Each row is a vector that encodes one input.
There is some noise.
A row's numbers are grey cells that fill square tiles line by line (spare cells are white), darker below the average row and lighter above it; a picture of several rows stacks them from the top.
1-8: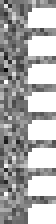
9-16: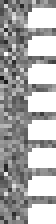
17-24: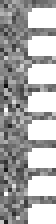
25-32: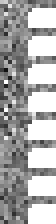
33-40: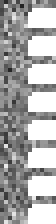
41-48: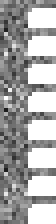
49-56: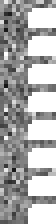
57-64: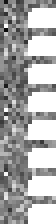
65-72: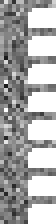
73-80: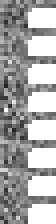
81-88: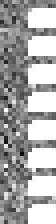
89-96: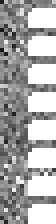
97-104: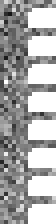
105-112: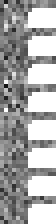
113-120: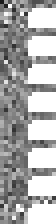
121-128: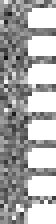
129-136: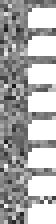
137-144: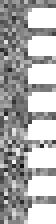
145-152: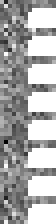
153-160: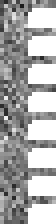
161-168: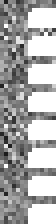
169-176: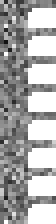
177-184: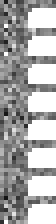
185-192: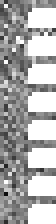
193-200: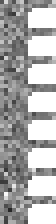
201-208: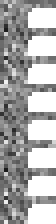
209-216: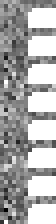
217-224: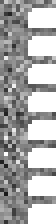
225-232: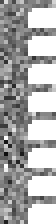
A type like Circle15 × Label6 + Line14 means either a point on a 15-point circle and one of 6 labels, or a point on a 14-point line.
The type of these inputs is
Bool × Line8 + List3(Line5).
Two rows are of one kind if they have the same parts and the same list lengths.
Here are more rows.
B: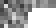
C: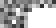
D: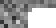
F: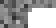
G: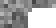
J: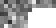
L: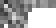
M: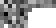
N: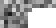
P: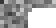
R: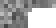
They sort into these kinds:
B, J, L, M
C
D, F
G, R
N, P

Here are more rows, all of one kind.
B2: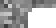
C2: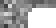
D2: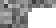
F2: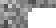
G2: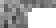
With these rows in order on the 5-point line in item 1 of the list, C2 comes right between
B2 and G2.
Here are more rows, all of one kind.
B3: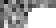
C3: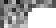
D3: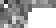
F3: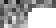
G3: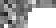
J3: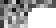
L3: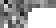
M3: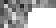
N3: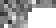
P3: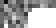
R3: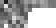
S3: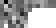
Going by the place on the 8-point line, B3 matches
C3, F3, J3 and P3.
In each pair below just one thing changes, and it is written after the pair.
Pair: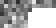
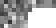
the place on the 8-point line
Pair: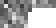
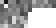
the place on the 8-point line
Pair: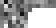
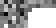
the true/false value
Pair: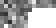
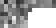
the place on the 8-point line
